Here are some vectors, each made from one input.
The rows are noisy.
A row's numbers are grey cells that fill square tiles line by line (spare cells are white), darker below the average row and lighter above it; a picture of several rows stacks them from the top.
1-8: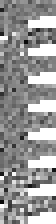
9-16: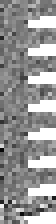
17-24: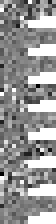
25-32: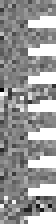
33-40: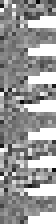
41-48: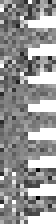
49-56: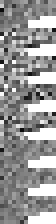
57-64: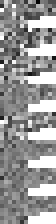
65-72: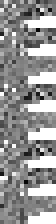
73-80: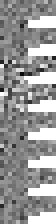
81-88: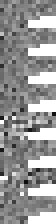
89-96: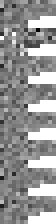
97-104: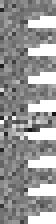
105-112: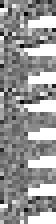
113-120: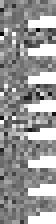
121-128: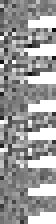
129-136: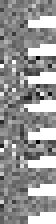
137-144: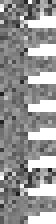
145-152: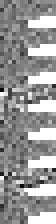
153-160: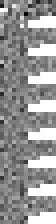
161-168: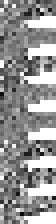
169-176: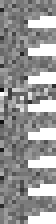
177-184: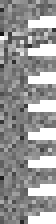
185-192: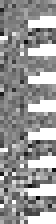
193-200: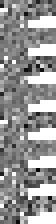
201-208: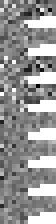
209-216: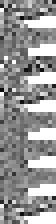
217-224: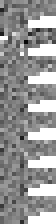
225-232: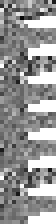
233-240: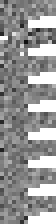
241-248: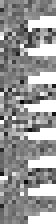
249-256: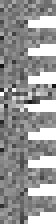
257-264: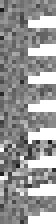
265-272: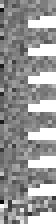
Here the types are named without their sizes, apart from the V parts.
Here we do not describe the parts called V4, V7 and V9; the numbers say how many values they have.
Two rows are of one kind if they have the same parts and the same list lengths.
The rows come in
2 kinds.
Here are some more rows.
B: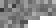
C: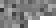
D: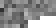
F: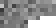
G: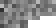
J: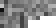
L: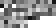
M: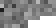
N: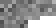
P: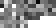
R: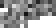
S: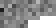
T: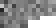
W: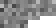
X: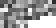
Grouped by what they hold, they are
B, C, D, F, G, J, M, N, S, T, W
L, P, R, X

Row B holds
a point on each of three lines, a true/false value, a value of V4 and a value of V9.
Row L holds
a value of V7.
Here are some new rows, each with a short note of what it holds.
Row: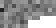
a point on each of three lines, a true/false value, a value of V4 and a value of V9
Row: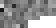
a point on each of three lines, a true/false value, a value of V4 and a value of V9
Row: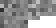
a point on each of three lines, a true/false value, a value of V4 and a value of V9
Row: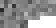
a point on each of three lines, a true/false value, a value of V4 and a value of V9
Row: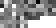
a value of V7
